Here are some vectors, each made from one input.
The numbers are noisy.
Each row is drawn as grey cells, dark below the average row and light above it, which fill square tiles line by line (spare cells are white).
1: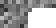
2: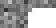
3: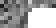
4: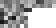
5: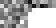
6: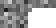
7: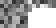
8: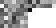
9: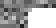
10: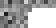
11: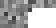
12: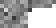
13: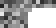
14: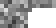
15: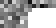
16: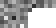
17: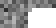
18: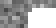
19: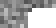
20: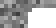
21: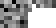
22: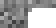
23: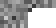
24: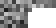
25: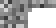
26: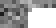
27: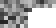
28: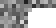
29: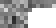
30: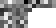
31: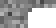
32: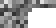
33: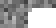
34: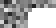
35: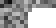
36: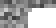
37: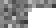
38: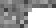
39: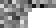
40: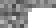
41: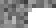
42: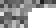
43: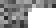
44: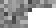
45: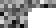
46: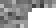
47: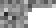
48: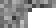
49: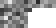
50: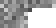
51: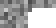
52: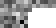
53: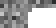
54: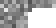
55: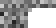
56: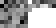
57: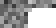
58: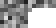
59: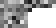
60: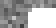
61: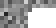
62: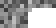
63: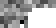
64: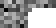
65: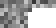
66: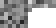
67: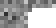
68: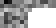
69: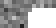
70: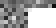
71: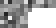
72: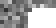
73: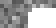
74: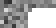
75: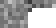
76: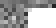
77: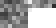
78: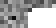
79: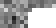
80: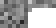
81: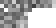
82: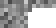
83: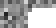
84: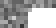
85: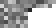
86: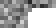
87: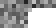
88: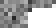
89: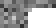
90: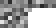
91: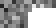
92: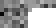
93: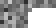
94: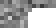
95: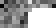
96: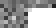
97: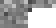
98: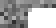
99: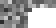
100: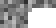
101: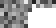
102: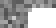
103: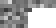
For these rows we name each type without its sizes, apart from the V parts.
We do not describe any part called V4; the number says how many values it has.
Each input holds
a label, together with either a fixed value, or a label and a value of V4.
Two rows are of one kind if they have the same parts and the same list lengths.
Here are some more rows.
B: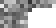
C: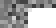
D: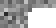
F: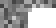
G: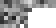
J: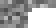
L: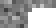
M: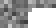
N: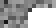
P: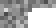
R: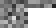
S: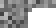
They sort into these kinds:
B, D, G, N, P
C, F, J, L, M, R, S

